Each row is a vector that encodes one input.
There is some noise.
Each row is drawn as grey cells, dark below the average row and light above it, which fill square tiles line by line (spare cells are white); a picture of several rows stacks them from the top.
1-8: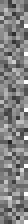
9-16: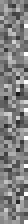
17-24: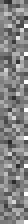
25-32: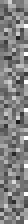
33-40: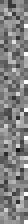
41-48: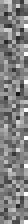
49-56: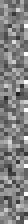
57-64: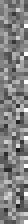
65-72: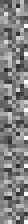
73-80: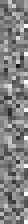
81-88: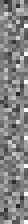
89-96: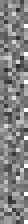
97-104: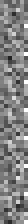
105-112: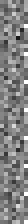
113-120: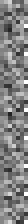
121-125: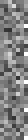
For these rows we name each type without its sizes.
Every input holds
a point on a circle and a true/false value.
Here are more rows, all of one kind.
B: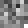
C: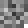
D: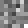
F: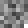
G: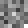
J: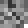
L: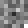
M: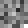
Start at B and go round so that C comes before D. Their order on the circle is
B, G, M, J, C, F, L, D.
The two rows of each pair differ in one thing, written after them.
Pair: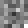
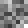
the true/false value
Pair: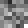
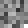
the true/false value
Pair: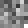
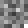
the place on the circle
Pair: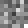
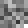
the true/false value
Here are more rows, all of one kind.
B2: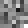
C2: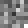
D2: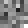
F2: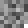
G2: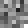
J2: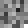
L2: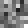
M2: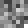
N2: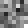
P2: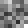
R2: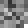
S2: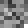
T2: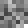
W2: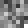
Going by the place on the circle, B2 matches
D2, G2, R2 and S2.
